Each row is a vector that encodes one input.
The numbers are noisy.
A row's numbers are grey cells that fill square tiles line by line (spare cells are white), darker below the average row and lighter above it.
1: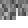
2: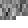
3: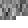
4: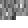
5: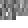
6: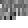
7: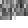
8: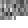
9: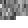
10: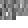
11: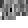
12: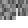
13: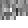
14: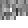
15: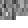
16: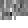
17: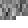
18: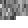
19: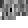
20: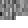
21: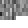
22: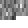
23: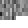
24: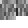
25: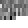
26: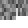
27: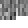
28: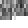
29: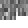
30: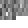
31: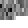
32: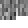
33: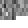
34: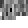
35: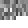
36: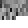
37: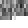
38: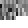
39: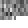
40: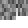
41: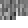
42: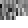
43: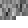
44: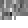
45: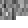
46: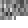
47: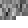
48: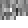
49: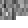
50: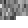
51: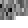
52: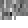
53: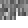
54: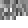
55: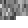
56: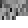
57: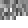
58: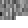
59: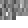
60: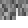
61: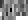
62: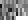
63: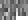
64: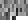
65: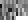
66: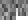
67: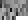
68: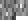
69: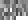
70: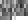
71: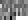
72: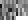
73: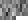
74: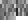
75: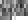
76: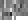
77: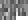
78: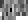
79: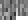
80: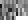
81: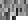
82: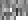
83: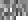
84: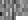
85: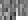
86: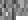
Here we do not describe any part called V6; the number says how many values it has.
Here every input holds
a true/false value, together with either a point on a 5-point line, or a value of V6.
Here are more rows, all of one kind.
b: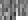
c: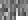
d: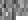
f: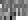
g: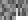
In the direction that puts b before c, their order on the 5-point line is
f, b, c, d, g.
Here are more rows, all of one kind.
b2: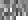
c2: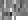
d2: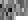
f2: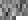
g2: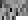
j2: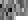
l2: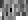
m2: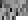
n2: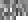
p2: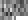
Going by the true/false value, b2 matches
g2, m2 and n2.
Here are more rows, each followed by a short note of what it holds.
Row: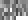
a true/false value and a value of V6
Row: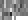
a true/false value and a value of V6
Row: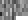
a point on a 5-point line and a true/false value
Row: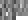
a point on a 5-point line and a true/false value
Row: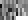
a true/false value and a value of V6
